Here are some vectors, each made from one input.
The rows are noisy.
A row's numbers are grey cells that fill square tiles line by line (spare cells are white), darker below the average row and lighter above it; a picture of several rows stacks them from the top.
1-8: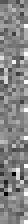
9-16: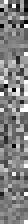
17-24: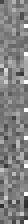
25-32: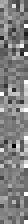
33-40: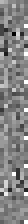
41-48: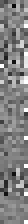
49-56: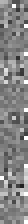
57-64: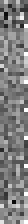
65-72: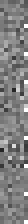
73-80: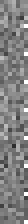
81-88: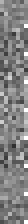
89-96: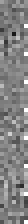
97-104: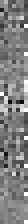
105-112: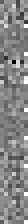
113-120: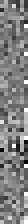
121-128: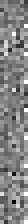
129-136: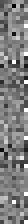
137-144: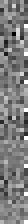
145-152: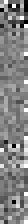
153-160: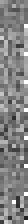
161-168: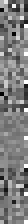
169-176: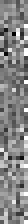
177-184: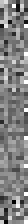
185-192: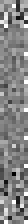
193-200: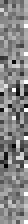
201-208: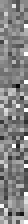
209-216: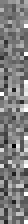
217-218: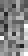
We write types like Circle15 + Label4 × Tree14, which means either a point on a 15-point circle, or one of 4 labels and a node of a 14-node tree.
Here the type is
List2(Line7).
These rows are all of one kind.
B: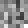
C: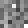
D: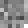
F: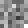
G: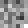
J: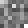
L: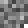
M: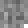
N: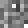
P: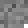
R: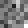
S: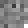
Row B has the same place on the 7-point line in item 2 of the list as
M, N, P and R.
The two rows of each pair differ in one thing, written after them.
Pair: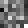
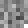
the place on the 7-point line in item 1 of the list
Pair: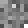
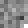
the place on the 7-point line in item 1 of the list
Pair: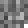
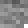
the place on the 7-point line in item 2 of the list
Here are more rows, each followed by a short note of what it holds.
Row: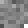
a list of two items
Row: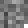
a list of one item
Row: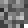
a list of two items
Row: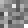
a list of two items
